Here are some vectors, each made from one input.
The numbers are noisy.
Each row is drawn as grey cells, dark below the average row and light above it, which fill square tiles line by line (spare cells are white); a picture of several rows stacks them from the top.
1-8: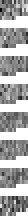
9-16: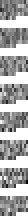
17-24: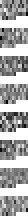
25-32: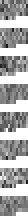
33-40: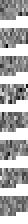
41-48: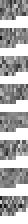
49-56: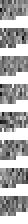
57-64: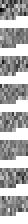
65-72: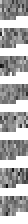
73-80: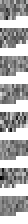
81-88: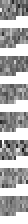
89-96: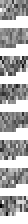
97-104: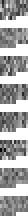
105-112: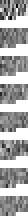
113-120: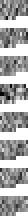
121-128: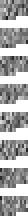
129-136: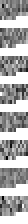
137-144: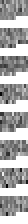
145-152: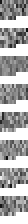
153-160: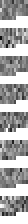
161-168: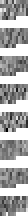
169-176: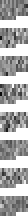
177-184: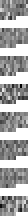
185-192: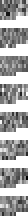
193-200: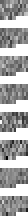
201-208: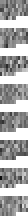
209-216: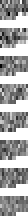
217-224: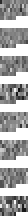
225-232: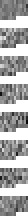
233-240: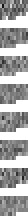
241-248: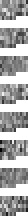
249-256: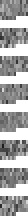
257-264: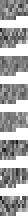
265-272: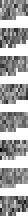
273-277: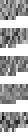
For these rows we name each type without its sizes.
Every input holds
a label, a point on a line and a true/false value.
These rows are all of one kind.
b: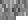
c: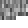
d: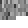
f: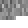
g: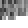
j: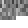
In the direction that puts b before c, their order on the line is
g, j, b, c, f, d.
